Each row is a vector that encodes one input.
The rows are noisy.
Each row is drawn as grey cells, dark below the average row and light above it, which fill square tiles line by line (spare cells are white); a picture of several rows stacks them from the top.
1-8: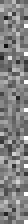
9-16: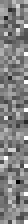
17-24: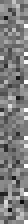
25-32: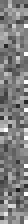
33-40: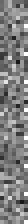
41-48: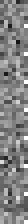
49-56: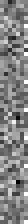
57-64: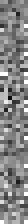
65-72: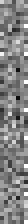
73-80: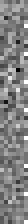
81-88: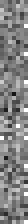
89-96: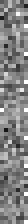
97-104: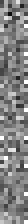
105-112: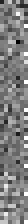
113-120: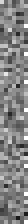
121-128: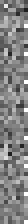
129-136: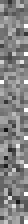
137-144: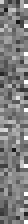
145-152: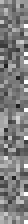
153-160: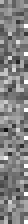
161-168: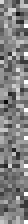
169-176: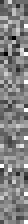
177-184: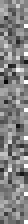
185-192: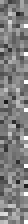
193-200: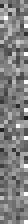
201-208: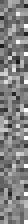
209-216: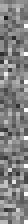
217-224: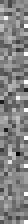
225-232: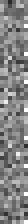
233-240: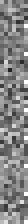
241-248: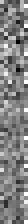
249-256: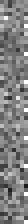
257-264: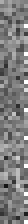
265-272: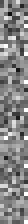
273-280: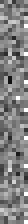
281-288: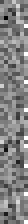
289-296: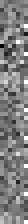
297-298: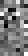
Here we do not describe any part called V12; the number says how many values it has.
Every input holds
either one of 6 labels, one of 11 labels, a true/false value and a value of V12, or a point on a 5-point line and a point on a 6-point line.
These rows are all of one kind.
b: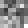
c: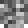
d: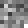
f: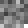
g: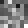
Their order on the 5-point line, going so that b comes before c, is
d, g, f, b, c.
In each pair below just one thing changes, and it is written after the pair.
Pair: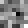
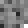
the true/false value
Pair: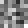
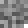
the value of V12
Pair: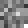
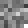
the true/false value
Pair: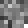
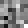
one of the two labels
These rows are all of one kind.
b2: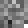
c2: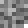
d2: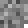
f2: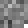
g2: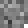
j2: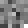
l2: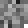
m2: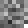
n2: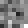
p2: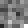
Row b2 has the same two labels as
d2, f2, l2 and m2.
